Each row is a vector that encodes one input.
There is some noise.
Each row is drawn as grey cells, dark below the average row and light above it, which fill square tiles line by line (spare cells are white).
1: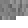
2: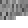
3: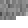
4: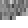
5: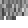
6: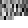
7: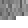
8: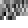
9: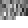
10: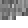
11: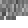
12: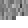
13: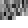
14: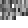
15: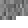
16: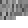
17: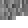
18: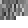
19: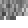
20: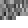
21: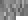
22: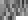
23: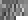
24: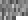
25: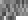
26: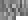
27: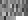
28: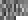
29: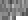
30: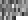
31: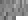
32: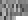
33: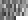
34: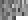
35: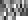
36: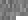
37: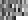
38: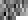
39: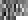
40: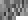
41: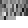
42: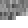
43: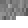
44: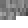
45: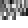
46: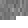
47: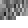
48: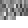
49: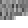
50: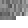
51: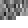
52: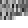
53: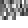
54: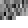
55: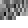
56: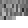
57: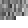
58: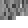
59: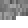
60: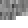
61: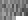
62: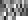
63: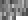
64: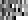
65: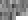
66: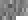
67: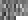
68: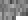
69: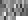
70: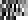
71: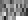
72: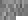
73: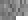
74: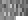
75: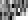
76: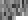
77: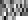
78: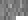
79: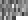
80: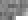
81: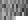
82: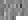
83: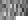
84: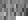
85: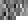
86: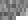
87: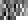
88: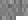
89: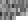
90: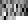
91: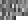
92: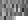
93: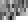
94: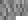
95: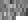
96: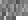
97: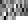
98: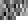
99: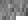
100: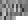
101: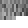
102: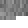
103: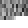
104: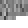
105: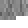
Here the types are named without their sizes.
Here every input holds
a true/false value, together with either a fixed value, or a node of a tree.
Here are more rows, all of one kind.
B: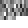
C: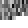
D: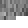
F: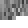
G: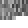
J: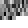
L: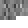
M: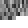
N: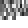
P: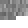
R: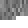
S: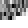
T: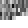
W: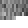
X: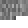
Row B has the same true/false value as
N, P, S and T.
